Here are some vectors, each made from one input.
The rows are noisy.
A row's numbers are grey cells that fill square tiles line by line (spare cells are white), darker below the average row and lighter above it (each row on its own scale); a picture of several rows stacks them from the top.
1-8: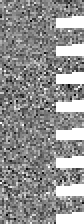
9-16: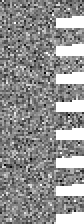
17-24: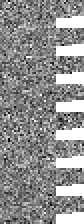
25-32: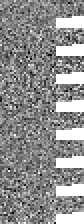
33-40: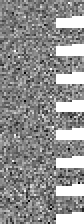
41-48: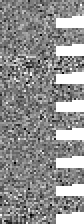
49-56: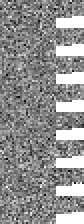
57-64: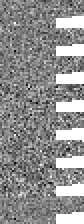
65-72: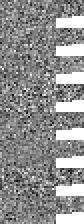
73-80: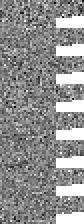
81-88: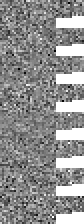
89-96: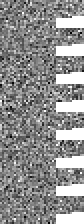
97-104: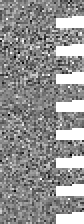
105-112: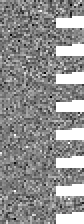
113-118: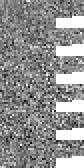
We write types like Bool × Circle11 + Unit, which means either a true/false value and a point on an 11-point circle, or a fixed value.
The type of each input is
Circle9 × Line8.
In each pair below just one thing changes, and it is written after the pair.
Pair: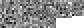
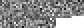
the place on the 9-point circle
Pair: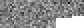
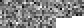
the place on the 9-point circle
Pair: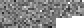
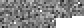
the place on the 9-point circle
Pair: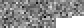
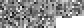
the place on the 8-point line
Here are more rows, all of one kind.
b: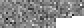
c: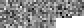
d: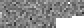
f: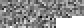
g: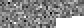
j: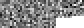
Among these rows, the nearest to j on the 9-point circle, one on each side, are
c and g.
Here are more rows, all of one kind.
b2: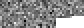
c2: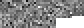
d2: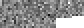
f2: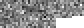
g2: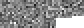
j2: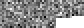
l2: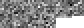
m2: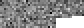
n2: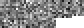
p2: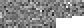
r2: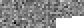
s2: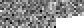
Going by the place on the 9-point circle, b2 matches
c2 and m2.
